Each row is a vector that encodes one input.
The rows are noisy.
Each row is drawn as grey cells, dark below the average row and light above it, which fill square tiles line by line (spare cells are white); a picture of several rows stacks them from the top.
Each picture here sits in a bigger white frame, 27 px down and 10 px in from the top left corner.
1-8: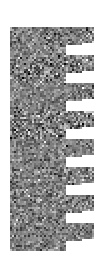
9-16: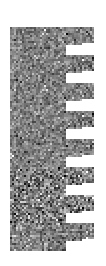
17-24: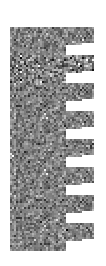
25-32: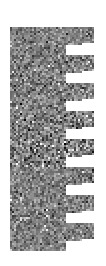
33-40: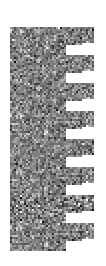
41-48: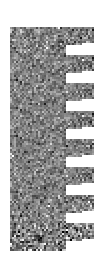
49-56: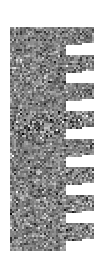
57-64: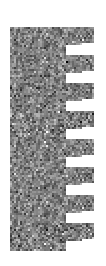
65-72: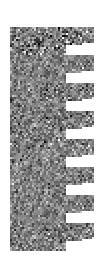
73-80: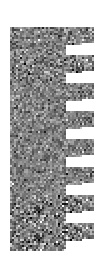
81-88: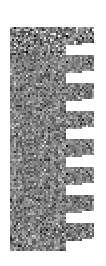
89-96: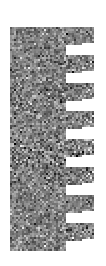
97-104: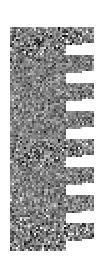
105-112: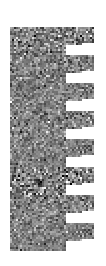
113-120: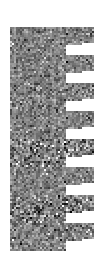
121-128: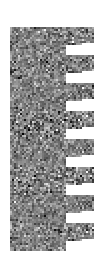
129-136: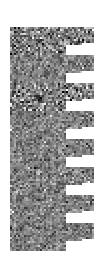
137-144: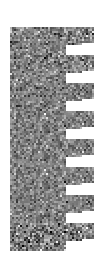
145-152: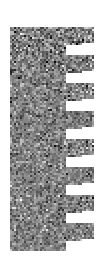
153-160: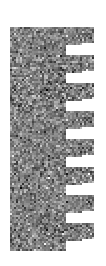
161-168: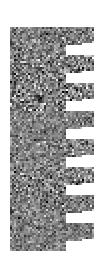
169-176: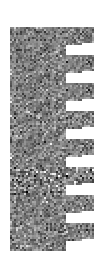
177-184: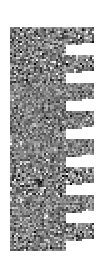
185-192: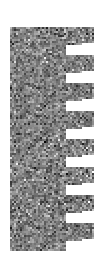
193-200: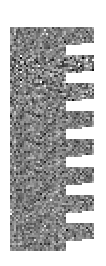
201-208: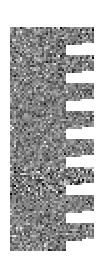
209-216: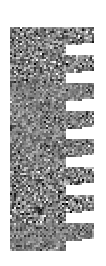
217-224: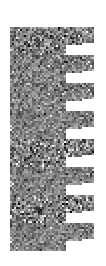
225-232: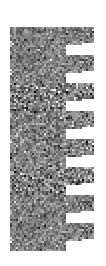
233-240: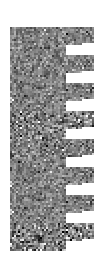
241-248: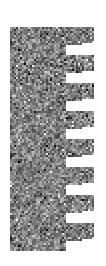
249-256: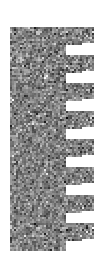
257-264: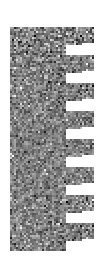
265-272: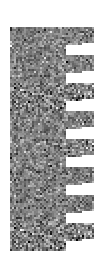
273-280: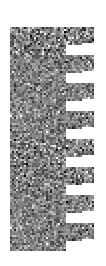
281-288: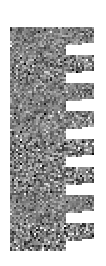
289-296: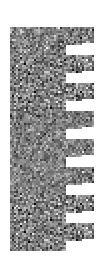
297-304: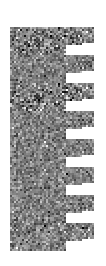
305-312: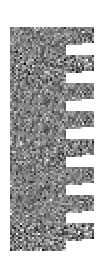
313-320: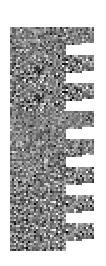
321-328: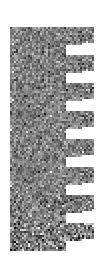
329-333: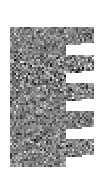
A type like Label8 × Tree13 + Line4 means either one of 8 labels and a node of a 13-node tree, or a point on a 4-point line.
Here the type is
List2(Line11) + Tree9.
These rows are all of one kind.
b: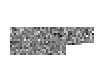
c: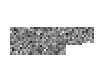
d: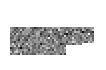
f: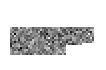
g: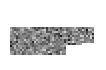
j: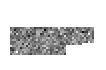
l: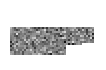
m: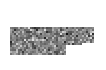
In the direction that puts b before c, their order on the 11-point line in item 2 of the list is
m, l, g, b, f, c, j, d.
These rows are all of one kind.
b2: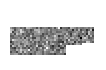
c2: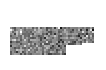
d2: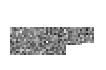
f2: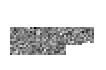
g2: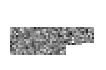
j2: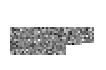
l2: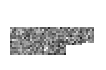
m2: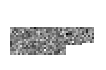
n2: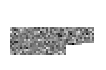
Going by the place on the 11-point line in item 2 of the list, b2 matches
g2, l2 and m2.
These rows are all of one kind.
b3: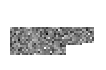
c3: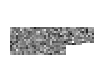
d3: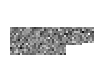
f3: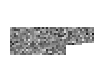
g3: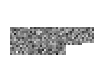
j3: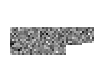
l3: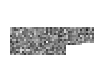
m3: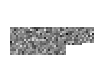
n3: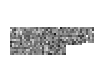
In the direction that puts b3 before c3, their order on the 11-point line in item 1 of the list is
j3, b3, d3, g3, m3, c3, f3, l3, n3.
